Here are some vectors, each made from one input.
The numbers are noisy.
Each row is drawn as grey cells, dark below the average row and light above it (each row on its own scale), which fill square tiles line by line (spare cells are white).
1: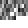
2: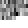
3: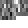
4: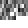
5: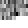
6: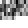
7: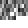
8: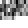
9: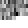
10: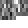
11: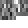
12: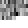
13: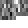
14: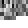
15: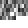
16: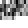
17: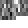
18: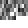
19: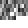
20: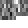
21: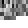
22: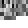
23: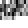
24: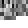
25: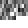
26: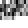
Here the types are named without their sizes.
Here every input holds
a label.
